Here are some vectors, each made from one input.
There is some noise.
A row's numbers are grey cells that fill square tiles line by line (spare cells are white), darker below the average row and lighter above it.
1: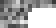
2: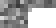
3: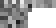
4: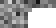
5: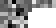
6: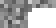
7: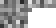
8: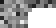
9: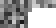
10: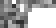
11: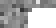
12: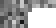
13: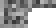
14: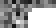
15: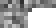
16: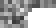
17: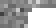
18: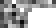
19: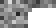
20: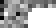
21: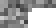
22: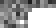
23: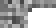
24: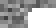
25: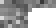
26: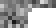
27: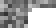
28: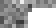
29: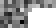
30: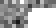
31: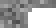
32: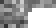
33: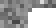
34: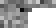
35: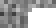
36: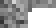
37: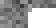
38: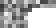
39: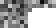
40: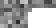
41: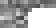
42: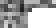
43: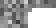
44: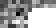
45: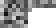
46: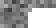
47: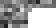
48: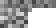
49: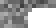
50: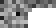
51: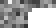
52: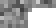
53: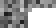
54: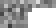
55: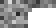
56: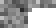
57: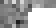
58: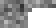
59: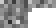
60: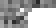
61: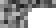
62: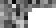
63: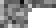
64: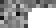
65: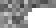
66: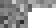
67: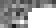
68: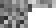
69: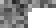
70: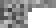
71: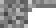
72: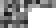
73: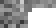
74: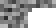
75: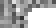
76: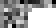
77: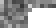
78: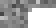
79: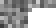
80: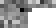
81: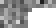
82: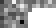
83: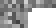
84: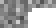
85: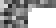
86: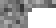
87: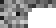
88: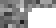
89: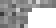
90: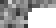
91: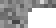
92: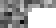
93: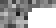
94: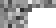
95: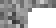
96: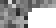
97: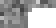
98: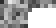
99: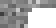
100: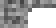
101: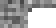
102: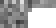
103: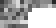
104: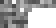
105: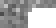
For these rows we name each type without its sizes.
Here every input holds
either a label, or a point on a line, or four true/false values.
